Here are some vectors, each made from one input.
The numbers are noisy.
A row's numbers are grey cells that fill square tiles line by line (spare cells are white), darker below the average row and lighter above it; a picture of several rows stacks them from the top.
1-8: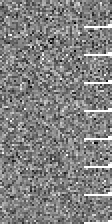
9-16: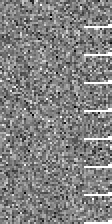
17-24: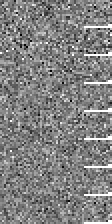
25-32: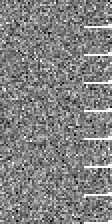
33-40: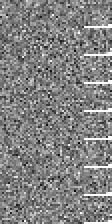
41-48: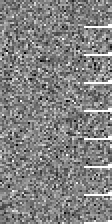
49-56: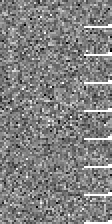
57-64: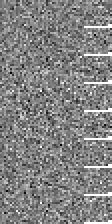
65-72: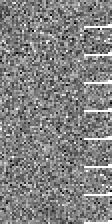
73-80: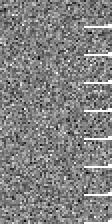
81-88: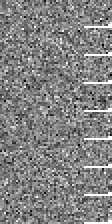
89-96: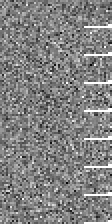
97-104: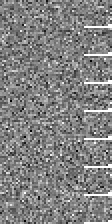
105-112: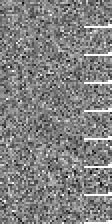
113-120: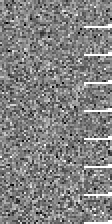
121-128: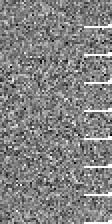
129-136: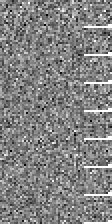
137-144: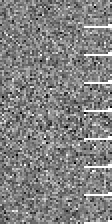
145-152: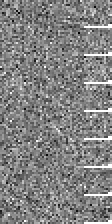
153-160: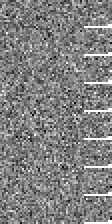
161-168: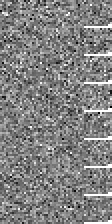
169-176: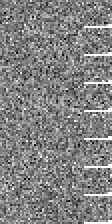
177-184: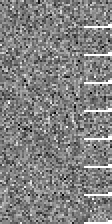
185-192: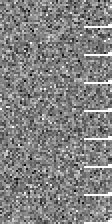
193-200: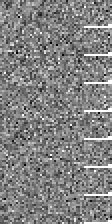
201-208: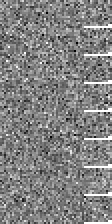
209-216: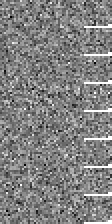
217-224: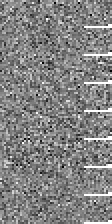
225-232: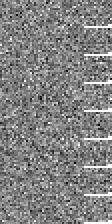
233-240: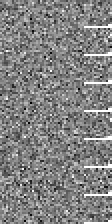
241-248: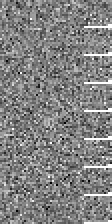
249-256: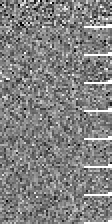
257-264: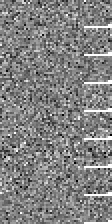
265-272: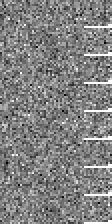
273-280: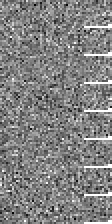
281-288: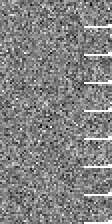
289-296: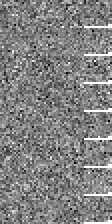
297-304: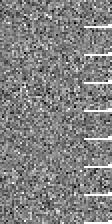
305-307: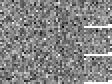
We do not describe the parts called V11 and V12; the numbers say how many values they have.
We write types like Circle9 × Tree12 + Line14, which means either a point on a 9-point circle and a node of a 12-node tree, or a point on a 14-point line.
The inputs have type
Bool × (Label10 × Label10 + Unit) × V11 × V12.
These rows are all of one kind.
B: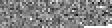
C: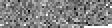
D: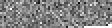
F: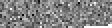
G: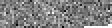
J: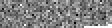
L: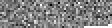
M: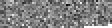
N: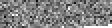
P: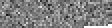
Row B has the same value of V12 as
D and N.
